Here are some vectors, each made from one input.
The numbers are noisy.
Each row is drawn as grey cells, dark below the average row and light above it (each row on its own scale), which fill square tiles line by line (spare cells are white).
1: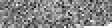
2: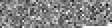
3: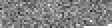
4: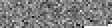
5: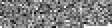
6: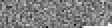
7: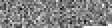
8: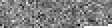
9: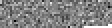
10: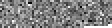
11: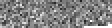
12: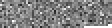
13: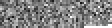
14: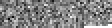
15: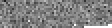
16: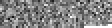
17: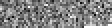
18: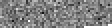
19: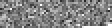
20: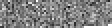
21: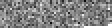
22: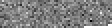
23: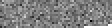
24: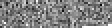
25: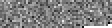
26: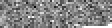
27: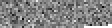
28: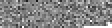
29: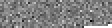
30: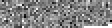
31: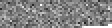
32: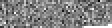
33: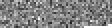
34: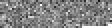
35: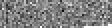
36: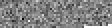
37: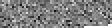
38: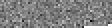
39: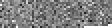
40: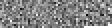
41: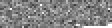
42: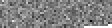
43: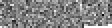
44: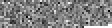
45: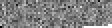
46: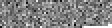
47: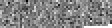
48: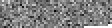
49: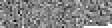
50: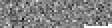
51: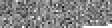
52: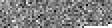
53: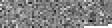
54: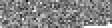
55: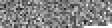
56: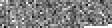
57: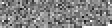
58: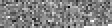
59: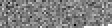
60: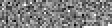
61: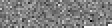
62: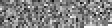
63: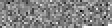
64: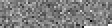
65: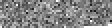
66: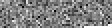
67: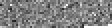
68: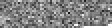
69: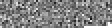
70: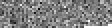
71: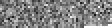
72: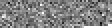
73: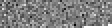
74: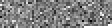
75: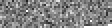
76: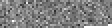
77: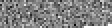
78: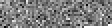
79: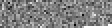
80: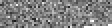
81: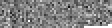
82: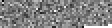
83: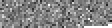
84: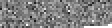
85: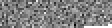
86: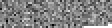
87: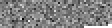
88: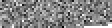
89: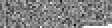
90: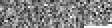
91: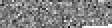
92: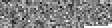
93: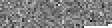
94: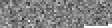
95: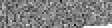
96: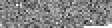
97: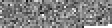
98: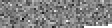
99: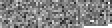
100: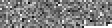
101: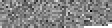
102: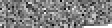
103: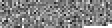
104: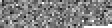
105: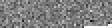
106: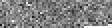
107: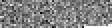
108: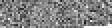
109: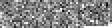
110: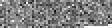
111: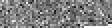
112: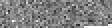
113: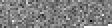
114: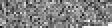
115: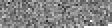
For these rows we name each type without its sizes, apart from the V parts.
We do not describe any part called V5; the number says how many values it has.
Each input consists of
a list of items, each a label and a value of V5.
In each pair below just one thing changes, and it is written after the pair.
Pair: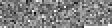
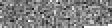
the value of V5 in item 1 of the list
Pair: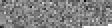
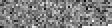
the label in item 2 of the list
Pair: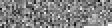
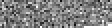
the value of V5 in item 2 of the list
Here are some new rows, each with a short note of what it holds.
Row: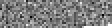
a list of two items
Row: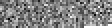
the empty list
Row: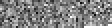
the empty list
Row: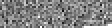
a list of two items
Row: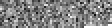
the empty list
